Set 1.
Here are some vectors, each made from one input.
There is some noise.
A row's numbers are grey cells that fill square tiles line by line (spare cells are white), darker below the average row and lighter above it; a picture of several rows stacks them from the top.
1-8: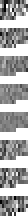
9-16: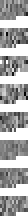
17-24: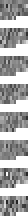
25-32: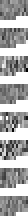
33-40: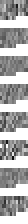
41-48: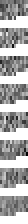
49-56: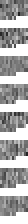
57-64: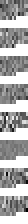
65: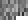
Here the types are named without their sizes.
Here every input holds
a list of points on a line.
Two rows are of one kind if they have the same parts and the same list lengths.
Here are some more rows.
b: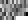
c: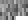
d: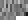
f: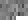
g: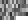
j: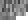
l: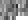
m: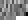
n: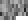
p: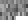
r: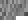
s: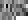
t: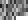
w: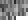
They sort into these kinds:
b, d, j, l, m, r, s, w
c, f, g, p, t
n

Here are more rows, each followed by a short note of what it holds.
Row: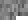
a list of two items
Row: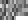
a list of one item
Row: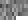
a list of two items
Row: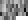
the empty list
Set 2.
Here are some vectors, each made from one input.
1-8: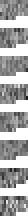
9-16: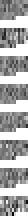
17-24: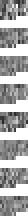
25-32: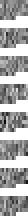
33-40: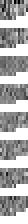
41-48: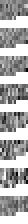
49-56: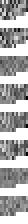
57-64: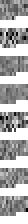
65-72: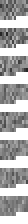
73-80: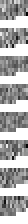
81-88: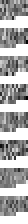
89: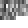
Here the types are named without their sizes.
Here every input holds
either a point on a line, or a node of a tree.
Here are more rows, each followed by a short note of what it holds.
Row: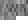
a point on a line
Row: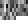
a point on a line
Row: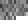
a point on a line
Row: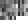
a node of a tree
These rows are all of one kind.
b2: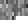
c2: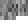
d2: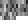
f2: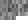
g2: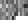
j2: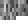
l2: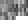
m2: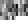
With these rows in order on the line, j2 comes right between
b2 and g2.
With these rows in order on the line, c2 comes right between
f2 and l2.
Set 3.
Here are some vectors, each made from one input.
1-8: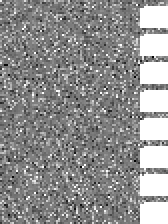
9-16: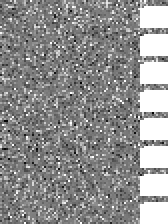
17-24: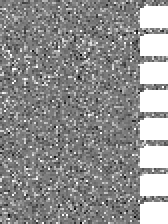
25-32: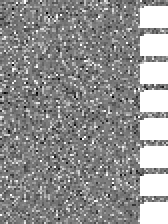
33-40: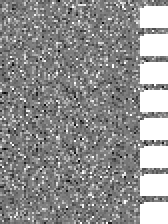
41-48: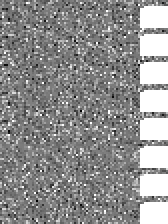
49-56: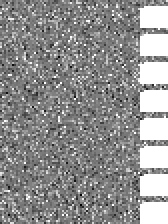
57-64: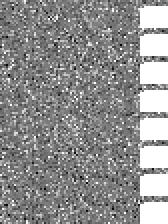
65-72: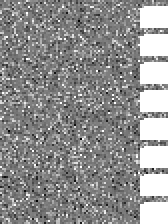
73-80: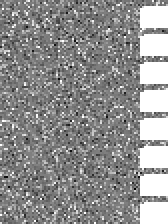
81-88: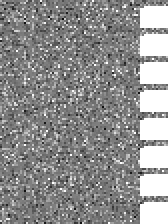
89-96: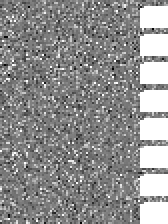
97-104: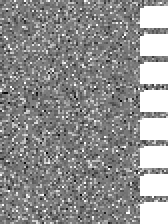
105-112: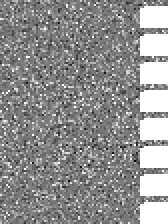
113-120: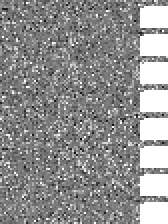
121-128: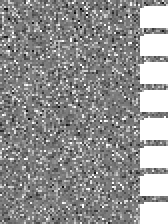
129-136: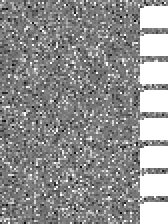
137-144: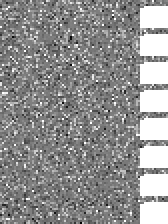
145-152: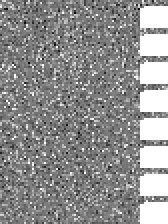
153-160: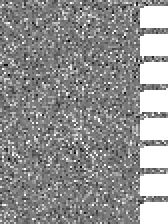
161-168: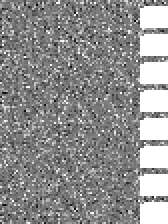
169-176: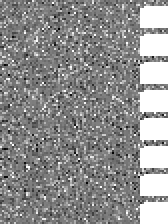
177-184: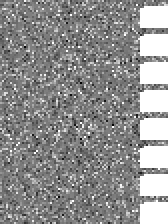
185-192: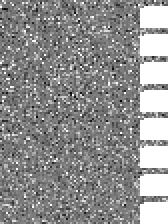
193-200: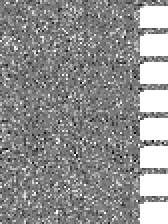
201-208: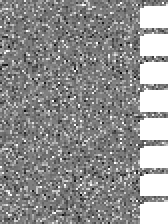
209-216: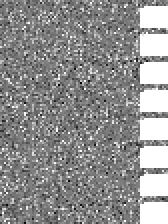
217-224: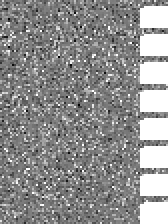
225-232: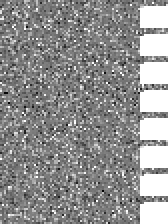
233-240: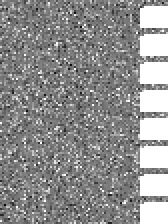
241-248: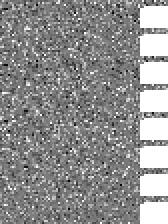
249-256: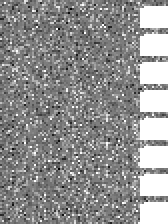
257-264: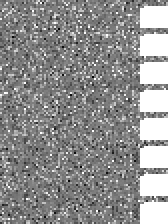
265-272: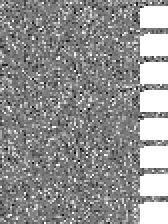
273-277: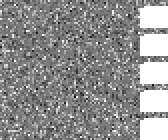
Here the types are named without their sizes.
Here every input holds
a node of a tree, together with either a point on a circle, or a fixed value.
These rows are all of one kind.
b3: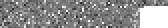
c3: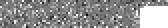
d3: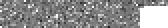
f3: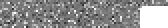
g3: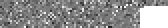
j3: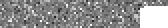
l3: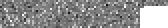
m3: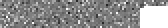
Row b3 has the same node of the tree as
g3 and l3.
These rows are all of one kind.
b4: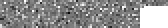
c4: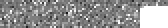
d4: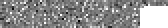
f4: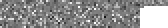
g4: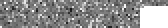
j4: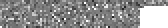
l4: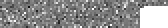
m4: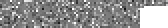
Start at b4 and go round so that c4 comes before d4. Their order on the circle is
b4, l4, c4, d4, j4, f4, m4, g4.
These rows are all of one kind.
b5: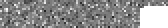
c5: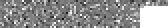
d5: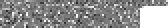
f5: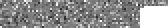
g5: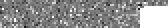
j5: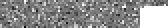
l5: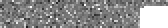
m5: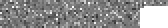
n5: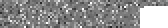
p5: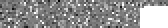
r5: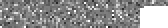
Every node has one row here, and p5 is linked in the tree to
l5.
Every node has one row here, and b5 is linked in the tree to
m5 and r5.
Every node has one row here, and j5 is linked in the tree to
n5.
